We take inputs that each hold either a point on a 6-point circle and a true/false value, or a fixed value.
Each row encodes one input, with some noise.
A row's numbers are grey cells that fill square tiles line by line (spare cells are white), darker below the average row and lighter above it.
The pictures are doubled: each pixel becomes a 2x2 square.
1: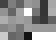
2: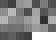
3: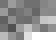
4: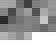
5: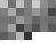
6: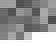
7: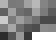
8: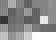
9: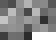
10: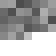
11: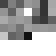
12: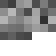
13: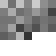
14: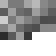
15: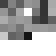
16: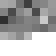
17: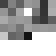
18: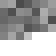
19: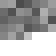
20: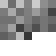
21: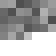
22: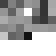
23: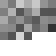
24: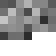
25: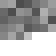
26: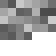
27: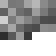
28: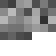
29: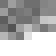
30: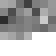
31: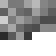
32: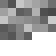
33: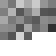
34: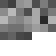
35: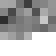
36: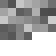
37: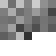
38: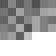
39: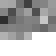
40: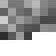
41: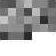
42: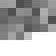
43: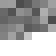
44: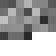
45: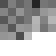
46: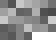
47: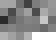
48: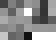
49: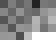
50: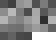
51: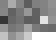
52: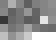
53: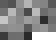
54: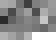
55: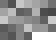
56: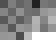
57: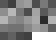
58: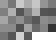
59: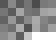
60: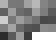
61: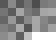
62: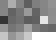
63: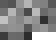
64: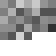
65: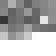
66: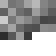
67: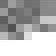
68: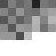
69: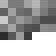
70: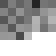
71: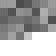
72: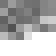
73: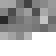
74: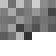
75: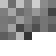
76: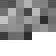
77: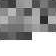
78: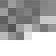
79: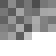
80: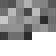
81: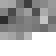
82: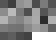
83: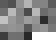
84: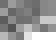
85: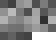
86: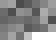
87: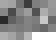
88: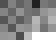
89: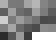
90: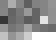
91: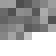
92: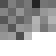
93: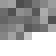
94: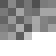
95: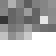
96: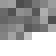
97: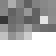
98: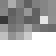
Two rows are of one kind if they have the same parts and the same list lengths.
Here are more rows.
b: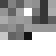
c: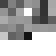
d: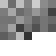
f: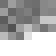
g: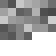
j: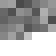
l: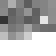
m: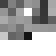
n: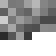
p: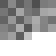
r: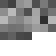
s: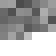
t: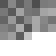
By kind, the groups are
b, c, m
d, f, g, j, l, n, p, r, s, t

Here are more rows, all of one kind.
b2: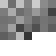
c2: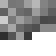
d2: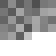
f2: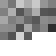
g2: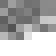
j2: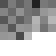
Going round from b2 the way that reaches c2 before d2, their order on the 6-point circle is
b2, c2, d2, j2, g2, f2.
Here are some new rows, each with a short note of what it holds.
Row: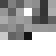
a fixed value
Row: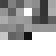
a fixed value
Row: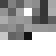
a fixed value
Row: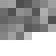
a point on a 6-point circle and a true/false value
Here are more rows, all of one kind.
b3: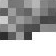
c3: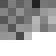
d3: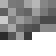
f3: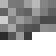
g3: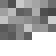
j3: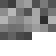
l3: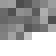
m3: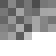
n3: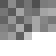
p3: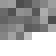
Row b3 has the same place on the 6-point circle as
d3, f3, l3 and p3.
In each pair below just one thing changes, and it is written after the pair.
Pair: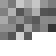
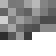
the place on the 6-point circle
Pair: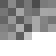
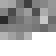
the place on the 6-point circle
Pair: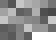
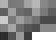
the place on the 6-point circle
